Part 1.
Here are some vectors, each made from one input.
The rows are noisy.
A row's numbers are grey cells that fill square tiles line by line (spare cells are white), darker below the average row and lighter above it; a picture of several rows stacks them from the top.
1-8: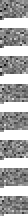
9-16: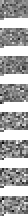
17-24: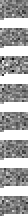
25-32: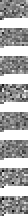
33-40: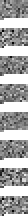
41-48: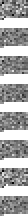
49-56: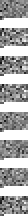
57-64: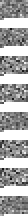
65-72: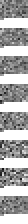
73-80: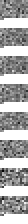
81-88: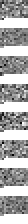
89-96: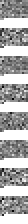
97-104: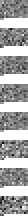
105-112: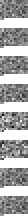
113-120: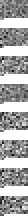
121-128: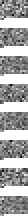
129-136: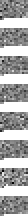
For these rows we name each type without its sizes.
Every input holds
either a label and a true/false value, or a point on each of two lines.
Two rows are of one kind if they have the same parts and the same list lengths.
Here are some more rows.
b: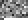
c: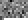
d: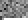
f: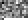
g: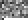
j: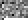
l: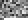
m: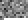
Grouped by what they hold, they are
b, f, g, j, l
c, d, m

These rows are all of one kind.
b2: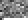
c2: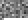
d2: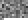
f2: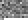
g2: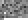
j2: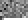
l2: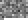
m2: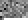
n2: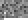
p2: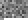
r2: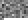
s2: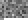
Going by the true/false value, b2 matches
j2 and m2.
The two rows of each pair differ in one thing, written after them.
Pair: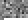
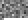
the label
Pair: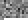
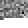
the true/false value
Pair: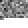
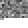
the true/false value
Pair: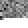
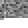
the true/false value
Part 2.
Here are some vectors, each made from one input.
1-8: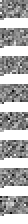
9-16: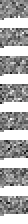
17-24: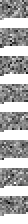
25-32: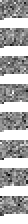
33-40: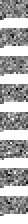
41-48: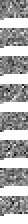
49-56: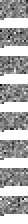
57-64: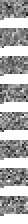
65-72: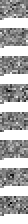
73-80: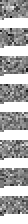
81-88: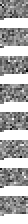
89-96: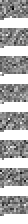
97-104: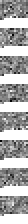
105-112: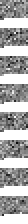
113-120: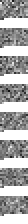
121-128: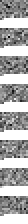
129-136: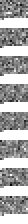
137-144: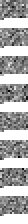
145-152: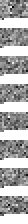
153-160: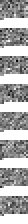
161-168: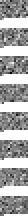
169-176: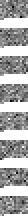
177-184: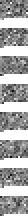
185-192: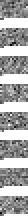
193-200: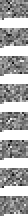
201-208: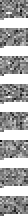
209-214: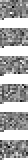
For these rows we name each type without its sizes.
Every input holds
a label, a point on a line and four true/false values.
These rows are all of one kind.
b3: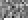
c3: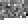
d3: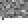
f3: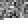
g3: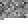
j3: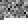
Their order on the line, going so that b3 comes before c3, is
f3, j3, b3, c3, d3, g3.
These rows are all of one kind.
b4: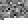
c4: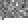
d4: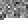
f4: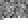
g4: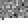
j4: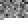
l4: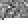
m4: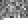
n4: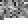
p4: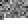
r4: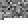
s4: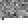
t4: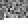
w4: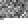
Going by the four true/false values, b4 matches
d4, n4 and w4.
